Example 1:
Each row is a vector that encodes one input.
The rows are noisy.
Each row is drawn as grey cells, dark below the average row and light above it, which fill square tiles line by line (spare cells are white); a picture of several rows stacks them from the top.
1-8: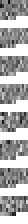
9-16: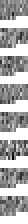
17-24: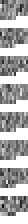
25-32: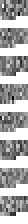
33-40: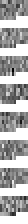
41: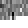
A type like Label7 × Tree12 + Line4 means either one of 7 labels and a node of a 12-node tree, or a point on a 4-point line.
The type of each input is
(Bool × Bool × Bool + Unit) × Label6.
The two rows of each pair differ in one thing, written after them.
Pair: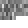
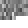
one of the three true/false values
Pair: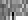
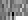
one of the three true/false values
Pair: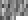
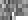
the label
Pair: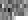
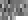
one of the three true/false values
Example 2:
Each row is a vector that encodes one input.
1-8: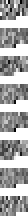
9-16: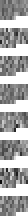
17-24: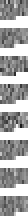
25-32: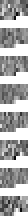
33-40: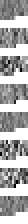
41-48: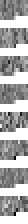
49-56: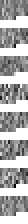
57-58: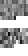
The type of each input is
Label8 + Line8.
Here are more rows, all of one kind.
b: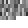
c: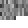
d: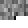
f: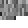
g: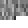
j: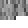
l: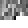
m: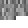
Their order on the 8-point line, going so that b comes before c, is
j, m, b, g, l, c, f, d.
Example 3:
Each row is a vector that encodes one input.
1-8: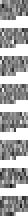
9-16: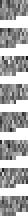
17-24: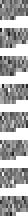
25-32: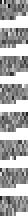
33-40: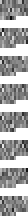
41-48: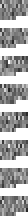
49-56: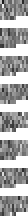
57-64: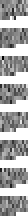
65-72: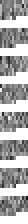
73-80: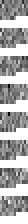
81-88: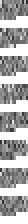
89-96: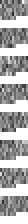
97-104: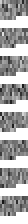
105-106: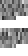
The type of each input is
Bool × Bool × Bool × Label11.
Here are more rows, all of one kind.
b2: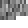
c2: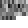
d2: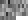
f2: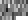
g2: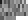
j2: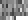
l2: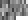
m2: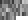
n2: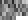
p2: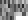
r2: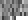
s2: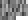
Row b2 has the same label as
l2 and s2.
